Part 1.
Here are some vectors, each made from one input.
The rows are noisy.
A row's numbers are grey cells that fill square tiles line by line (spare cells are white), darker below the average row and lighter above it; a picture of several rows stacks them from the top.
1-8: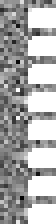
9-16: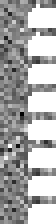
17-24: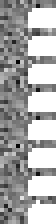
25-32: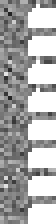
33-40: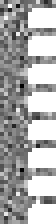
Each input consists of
one of 6 labels and a point on a 5-point line.
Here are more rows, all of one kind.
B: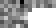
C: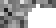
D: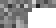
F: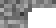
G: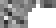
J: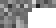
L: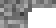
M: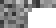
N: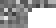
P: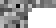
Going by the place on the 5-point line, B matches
G and N.
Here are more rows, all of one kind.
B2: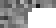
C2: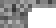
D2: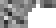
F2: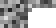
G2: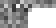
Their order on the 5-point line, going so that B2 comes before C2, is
F2, D2, B2, C2, G2.
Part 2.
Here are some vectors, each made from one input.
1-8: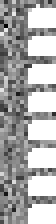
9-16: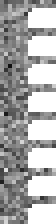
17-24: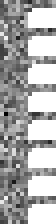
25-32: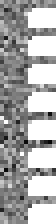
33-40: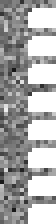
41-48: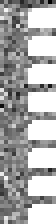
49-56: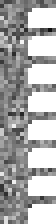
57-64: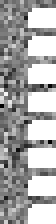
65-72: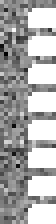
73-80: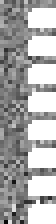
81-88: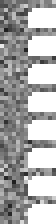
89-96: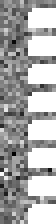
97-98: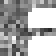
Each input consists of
either a point on a 9-point circle, or four true/false values.
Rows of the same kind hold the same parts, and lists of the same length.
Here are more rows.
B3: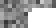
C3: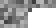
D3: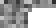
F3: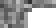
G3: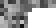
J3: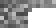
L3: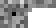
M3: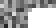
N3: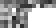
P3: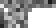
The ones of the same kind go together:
B3, C3, D3, F3, G3, J3, L3
M3, N3, P3

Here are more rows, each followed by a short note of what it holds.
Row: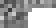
four true/false values
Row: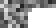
a point on a 9-point circle
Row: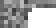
four true/false values
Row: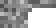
four true/false values
